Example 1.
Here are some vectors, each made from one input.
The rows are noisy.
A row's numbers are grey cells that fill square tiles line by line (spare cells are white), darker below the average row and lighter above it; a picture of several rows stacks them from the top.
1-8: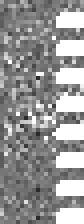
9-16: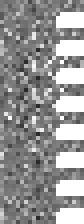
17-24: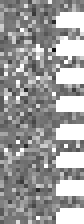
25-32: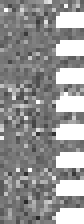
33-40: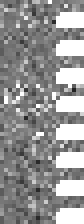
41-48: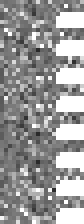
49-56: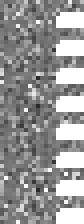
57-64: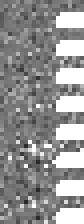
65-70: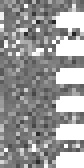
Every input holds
a point on a 7-point line.
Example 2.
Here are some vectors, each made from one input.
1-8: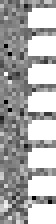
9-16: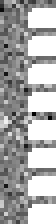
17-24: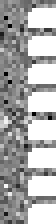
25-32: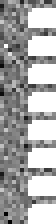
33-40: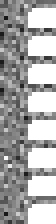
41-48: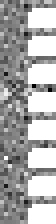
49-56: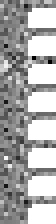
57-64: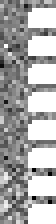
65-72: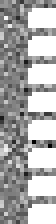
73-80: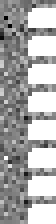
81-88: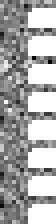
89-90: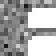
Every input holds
either a fixed value, or three true/false values.
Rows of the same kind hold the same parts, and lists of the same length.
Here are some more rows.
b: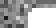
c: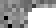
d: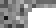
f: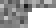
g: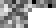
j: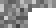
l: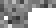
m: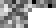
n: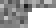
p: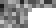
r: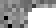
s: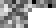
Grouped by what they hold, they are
b, c, d, f, j, l, n, p, r
g, m, s

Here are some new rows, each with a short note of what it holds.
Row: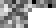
a fixed value
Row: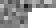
three true/false values
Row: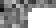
three true/false values
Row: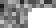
three true/false values
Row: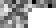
a fixed value
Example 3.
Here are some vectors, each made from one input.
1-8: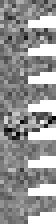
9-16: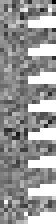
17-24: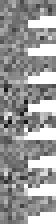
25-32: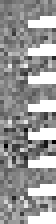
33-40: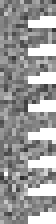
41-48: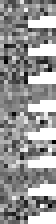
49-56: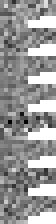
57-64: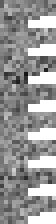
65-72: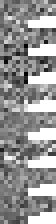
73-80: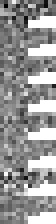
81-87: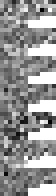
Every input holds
a point on a 7-point line.
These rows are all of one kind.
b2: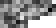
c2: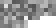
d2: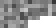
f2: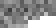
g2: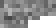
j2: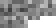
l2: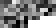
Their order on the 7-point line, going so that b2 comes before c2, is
b2, j2, l2, c2, g2, d2, f2.
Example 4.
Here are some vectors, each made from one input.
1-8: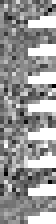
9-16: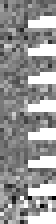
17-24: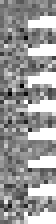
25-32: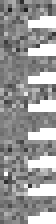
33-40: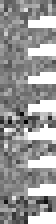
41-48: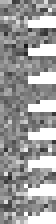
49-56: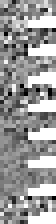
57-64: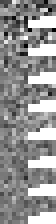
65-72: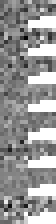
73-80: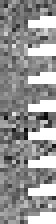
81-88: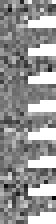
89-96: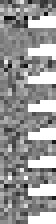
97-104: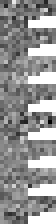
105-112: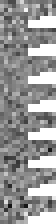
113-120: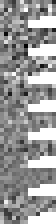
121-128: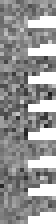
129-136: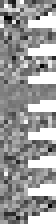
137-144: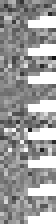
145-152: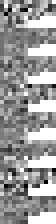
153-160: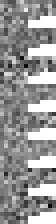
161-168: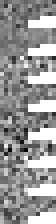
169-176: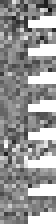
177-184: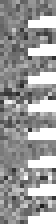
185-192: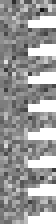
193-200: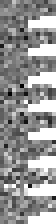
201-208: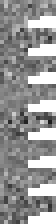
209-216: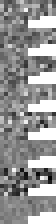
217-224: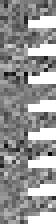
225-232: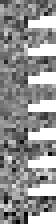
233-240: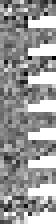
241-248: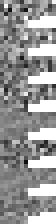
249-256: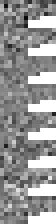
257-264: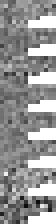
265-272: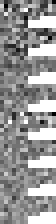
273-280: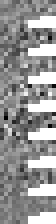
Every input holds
a point on a 9-point circle.
